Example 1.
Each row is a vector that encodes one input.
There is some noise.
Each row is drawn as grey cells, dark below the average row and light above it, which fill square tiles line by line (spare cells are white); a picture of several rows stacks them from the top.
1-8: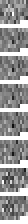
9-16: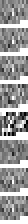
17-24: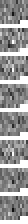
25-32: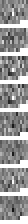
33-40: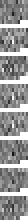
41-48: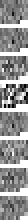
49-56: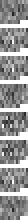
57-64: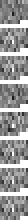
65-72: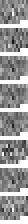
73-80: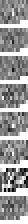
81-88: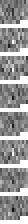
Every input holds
a list of up to two points on an 8-point line.
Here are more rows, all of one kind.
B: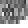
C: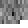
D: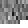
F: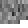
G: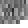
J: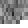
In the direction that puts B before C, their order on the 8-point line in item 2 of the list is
F, B, D, G, C, J.
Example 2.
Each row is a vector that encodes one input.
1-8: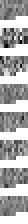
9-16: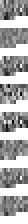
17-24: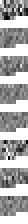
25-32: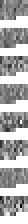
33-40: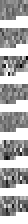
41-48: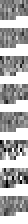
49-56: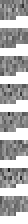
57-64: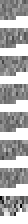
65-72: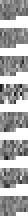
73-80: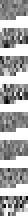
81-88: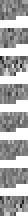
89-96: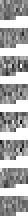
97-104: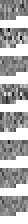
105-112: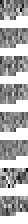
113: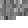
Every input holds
a list of up to two points on a 5-point line.
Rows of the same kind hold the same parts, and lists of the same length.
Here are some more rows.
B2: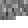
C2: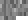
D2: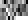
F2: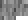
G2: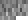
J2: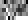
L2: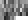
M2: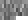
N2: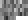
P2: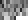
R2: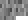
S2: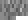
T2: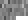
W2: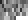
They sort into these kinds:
B2, F2, L2, M2, R2, S2, T2
C2, G2, N2, P2, W2
D2, J2

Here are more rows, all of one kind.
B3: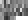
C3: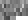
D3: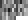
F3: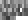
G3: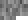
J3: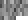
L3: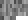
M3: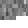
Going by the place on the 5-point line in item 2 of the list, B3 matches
G3 and M3.
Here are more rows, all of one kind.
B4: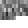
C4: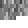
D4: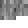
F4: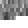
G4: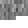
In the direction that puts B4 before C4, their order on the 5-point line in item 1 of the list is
B4, D4, C4, G4, F4.
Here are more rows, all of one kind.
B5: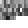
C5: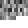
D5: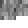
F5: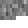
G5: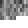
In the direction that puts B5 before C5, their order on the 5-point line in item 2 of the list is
D5, B5, C5, F5, G5.
